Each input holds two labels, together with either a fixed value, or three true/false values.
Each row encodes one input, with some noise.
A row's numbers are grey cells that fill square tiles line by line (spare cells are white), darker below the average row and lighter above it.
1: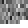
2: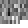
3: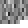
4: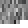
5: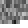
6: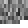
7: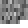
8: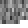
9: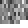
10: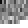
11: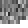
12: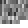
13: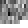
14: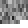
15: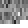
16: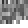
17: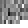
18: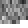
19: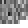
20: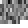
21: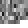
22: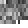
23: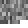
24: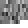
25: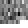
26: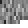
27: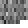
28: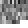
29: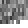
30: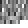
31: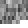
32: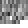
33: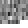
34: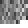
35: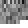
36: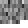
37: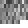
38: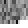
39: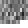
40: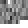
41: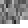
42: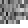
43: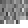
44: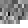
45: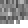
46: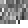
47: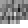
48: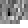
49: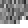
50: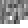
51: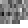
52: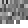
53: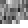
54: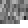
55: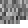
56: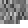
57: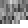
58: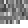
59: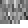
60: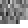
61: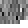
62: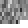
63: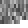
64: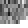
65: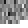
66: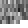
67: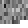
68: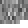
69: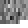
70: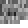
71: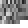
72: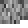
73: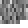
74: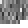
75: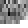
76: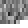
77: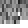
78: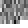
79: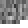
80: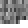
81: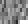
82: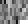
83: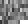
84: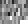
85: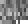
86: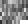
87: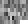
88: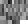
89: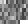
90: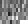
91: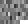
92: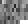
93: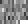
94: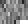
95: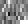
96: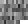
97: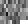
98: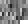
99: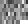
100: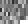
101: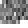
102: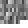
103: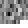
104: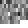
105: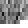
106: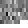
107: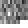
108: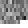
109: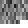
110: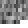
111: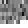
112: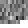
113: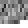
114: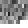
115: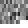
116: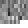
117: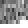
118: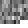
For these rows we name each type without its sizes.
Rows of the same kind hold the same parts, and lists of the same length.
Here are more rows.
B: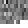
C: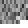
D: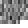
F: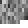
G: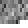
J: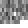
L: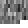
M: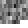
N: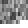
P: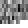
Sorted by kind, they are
B, L, P
C, D, F, G, J, M, N

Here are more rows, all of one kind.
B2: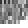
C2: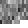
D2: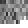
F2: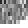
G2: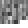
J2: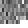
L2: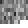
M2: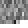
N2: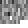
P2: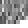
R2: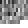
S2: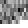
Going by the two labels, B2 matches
F2, N2 and R2.
